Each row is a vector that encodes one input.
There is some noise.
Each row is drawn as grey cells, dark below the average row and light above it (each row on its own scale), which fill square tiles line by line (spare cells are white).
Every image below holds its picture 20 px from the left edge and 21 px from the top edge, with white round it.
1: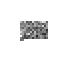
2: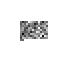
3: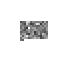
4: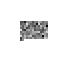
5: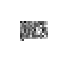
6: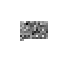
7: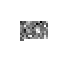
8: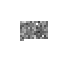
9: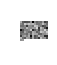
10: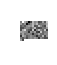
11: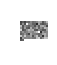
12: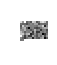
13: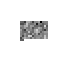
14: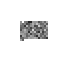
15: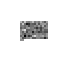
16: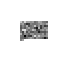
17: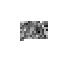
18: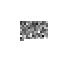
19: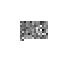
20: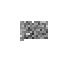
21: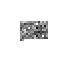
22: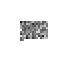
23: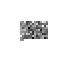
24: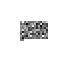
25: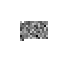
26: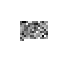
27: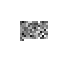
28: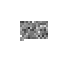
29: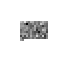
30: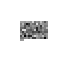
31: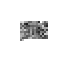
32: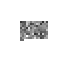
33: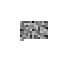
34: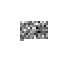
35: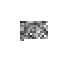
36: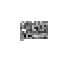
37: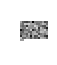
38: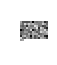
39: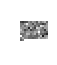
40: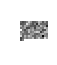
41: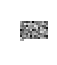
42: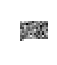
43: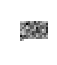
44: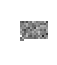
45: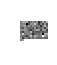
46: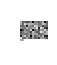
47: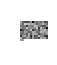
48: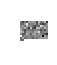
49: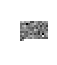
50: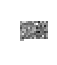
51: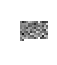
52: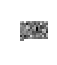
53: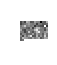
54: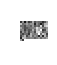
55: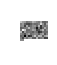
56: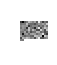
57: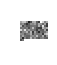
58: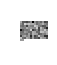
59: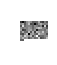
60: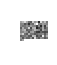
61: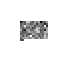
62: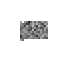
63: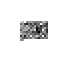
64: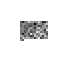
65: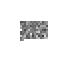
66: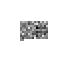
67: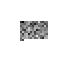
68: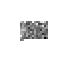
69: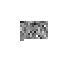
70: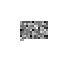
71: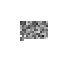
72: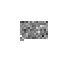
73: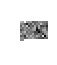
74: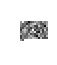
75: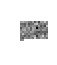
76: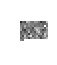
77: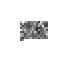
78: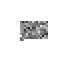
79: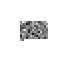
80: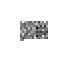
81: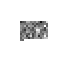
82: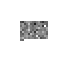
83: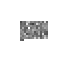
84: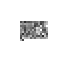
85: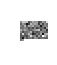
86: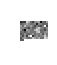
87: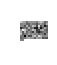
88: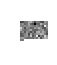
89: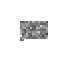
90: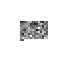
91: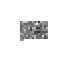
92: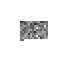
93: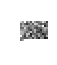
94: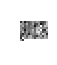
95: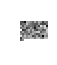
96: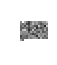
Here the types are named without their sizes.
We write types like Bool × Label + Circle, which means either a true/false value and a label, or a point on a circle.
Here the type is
Bool × Label + Unit.
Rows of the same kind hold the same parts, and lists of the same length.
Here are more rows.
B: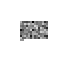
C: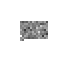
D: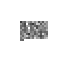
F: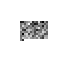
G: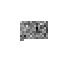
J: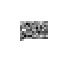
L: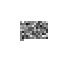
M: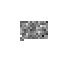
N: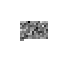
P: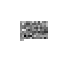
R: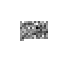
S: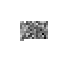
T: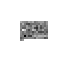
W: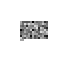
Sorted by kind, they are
B, W
C, D, F, G, J, L, M, N, P, R, S, T

